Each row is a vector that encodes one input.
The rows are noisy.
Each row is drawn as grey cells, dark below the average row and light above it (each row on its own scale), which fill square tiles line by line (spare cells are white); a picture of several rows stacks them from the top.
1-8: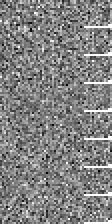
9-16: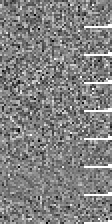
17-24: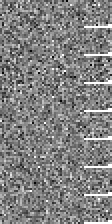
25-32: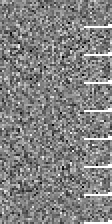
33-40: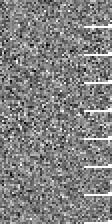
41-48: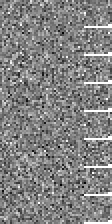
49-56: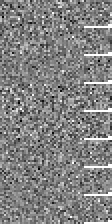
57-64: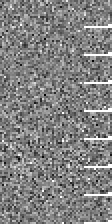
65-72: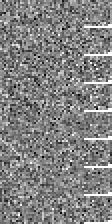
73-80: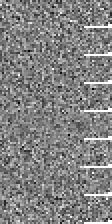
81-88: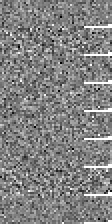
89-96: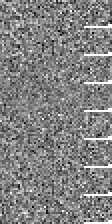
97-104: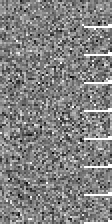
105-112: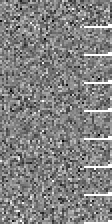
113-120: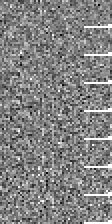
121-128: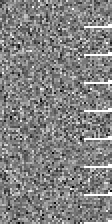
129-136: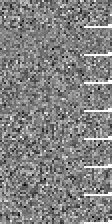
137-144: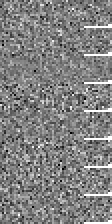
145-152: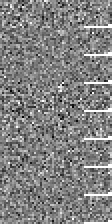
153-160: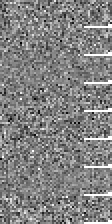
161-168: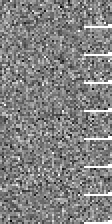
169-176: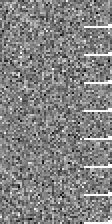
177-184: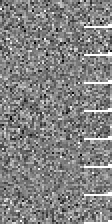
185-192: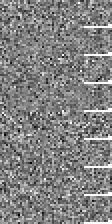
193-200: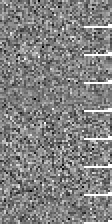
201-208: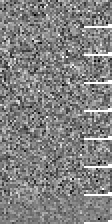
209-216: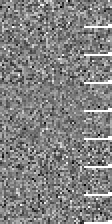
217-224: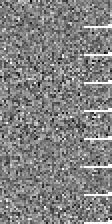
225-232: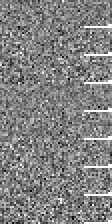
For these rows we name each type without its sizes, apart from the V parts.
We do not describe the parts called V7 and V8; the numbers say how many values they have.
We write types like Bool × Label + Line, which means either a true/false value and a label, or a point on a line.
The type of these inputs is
Bool × V7 + (Circle + Tree) × V8.
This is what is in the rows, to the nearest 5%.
About 25% of them hold a true/false value and a value of V7. The rest hold a value of V8, together with either a point on a circle, or a node of a tree.
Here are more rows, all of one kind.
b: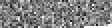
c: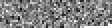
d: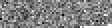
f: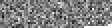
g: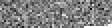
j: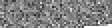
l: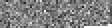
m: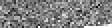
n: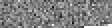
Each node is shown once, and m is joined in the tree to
g, j, l and n.
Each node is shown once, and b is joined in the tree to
c.
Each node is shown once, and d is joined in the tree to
j.
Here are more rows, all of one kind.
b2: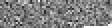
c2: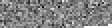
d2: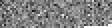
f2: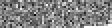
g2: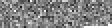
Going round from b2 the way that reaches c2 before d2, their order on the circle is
b2, c2, d2, f2, g2.
